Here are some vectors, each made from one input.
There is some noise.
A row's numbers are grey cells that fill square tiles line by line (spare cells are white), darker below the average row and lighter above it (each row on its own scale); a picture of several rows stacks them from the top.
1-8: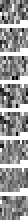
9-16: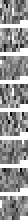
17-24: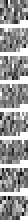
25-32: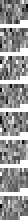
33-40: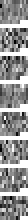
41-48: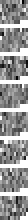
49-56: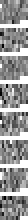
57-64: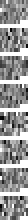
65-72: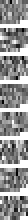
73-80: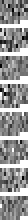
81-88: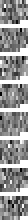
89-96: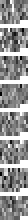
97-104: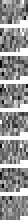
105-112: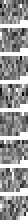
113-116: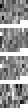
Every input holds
one of 5 labels and a point on each of two 6-point lines.
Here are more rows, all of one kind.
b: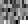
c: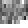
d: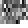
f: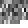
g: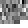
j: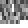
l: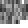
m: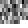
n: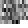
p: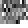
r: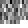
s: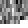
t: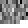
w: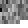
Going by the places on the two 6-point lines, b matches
d, n and p.
